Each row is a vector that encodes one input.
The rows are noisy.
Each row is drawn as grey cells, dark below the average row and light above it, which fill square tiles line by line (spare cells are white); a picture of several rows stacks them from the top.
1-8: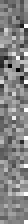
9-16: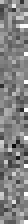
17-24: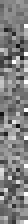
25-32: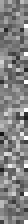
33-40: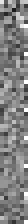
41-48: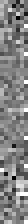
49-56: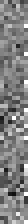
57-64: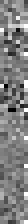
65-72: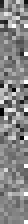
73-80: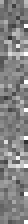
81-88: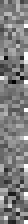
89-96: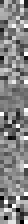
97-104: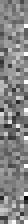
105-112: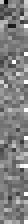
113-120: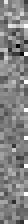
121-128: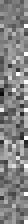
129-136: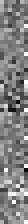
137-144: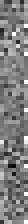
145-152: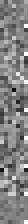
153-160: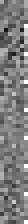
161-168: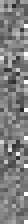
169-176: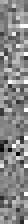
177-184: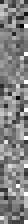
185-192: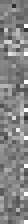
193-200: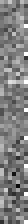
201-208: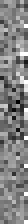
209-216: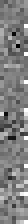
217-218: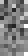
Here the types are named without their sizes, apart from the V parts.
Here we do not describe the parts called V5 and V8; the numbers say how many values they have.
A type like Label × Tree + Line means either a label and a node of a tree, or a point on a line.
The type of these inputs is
List(Bool × V5) × Tree × V8.
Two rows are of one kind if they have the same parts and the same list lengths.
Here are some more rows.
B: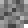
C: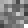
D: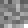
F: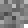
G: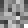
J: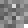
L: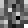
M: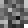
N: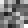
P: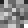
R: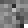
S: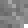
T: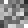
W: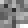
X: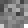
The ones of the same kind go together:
B, C, F, J, L, M, N, S
D, T, W
G, P, R, X

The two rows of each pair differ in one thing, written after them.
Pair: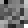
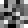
the true/false value in item 1 of the list
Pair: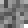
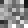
the true/false value in item 2 of the list
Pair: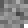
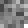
the true/false value in item 2 of the list
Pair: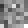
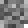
the value of V8
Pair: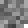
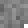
the true/false value in item 1 of the list
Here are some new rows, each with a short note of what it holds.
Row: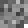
a node of a tree and a value of V8, together with a list of one item
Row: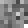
a node of a tree and a value of V8, together with a list of two items
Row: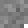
a node of a tree and a value of V8, together with a list of two items
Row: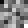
a node of a tree and a value of V8, together with a list of one item
